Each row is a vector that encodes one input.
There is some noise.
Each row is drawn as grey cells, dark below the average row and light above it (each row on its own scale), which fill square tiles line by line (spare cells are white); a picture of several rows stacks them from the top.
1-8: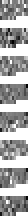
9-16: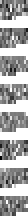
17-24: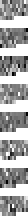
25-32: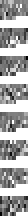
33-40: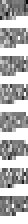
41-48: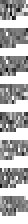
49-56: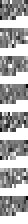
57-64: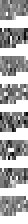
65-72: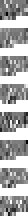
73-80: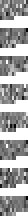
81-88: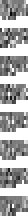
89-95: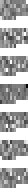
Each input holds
a point on a 9-point circle and a point on a 9-point line.
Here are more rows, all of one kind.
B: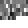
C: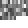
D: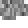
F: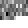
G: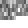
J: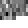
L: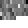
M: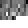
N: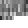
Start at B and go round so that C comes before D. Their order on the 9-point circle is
B, J, M, L, C, N, G, D, F.
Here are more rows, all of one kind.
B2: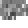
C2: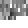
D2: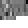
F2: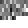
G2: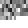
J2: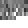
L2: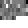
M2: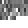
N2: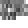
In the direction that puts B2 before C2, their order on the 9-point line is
B2, N2, C2, J2, M2, G2, F2, L2, D2.
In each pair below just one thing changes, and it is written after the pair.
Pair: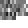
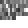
the place on the 9-point line
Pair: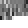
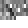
the place on the 9-point line
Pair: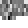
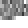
the place on the 9-point line
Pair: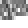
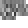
the place on the 9-point circle
